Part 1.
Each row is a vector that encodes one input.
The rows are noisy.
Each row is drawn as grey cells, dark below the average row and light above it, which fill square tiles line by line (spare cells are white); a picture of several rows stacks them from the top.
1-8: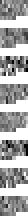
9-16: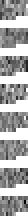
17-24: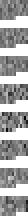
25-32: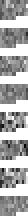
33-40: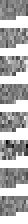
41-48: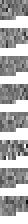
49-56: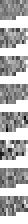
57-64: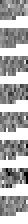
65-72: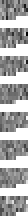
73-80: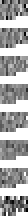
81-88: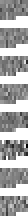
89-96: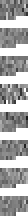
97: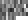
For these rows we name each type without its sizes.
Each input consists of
either three true/false values, or a list of points on a circle.
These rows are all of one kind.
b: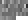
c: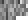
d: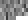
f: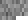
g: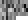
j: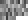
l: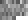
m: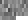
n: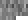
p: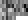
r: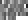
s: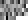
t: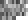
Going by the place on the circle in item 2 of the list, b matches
f and t.
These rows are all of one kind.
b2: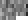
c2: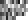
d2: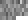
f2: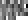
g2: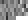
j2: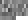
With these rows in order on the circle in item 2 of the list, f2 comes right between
b2 and g2.
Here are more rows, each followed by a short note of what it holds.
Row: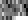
three true/false values
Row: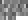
the empty list
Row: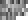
the empty list
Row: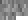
the empty list
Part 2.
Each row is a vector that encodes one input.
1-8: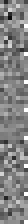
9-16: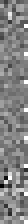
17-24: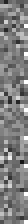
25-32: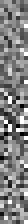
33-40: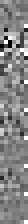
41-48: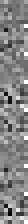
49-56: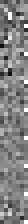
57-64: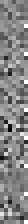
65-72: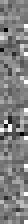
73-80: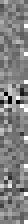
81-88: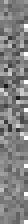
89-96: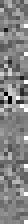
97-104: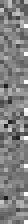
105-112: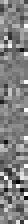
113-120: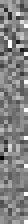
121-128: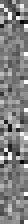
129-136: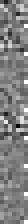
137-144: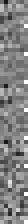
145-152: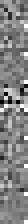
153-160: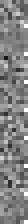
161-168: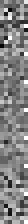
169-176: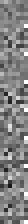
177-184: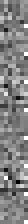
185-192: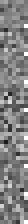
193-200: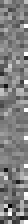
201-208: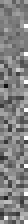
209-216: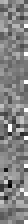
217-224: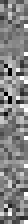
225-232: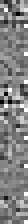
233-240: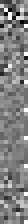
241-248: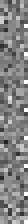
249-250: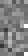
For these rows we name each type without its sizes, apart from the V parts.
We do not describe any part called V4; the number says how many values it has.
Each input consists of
either a fixed value, or a node of a tree, or a true/false value and a value of V4.
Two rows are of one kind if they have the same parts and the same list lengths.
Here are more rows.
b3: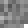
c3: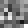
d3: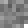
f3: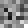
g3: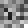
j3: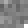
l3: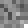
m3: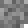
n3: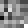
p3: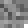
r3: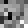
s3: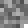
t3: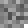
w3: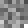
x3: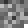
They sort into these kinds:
b3, c3, d3, f3, g3, j3, l3, m3, p3, s3, t3
n3, r3, x3
w3

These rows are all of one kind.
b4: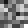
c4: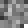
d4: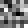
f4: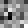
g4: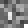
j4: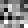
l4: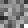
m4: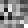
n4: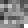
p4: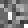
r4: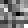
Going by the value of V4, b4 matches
d4, f4 and r4.
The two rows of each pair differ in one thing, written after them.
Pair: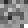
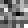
the true/false value
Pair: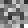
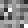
the value of V4
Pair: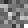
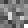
the value of V4
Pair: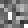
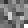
the true/false value
